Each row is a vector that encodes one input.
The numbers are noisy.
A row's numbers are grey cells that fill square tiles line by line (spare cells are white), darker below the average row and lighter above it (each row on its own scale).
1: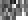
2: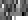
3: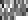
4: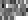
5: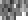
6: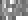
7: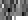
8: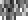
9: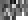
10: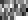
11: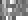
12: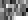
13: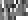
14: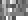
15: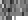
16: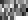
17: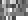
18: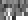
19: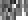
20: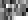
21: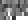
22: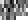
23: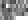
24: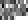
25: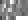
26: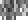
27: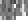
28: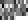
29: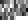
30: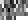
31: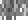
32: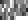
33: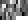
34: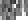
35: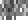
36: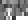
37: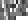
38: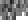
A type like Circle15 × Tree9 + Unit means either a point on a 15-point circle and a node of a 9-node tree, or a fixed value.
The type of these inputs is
Line7.
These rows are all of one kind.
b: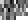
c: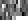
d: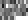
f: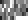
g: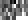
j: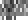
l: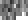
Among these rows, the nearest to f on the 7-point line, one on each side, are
c and d.
